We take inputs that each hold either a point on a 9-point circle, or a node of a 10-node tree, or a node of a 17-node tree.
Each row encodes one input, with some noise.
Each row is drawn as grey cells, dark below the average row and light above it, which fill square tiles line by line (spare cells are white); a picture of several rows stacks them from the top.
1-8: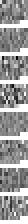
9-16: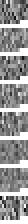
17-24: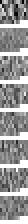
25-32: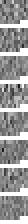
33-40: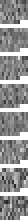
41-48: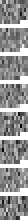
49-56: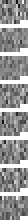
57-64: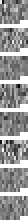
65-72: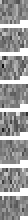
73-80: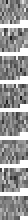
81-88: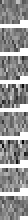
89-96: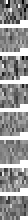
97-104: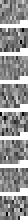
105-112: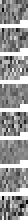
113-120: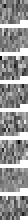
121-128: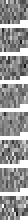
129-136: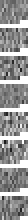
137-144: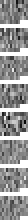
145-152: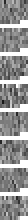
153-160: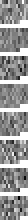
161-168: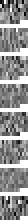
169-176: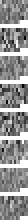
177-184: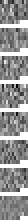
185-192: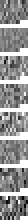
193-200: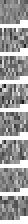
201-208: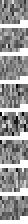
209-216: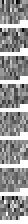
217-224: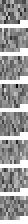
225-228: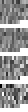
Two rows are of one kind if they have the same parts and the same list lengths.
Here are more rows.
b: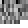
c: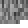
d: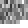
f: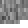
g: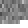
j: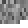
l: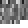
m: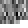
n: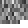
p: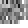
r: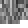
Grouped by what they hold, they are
b, j, m
c, d, f, n, p, r
g, l

